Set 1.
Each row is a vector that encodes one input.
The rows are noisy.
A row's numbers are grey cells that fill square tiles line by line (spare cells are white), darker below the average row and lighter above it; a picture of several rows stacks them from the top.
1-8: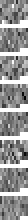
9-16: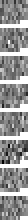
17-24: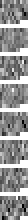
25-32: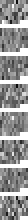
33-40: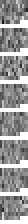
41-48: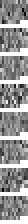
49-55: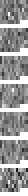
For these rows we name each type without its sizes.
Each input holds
either a point on a line, or a node of a tree.
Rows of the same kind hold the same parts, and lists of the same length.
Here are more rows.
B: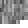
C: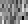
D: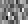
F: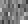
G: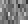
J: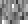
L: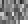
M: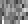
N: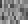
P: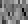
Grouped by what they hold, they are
B, C, J, L, M
D, F, G, N, P

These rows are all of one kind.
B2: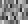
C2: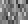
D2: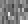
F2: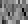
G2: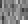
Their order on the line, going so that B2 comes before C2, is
F2, G2, B2, D2, C2.
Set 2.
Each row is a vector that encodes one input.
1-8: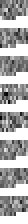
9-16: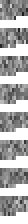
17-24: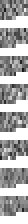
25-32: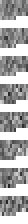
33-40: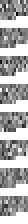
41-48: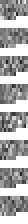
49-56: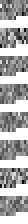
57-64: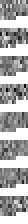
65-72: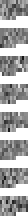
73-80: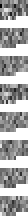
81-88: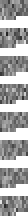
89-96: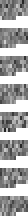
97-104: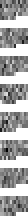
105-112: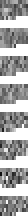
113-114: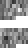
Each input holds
three true/false values, together with either a fixed value, or a node of a 13-node tree.
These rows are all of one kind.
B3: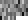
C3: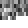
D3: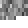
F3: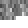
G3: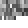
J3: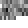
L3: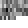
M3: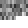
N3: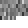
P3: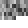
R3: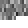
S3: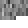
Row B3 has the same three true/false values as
C3 and N3.
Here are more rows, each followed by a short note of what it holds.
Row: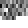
three true/false values
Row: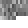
a node of a 13-node tree and three true/false values
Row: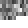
three true/false values
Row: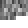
three true/false values
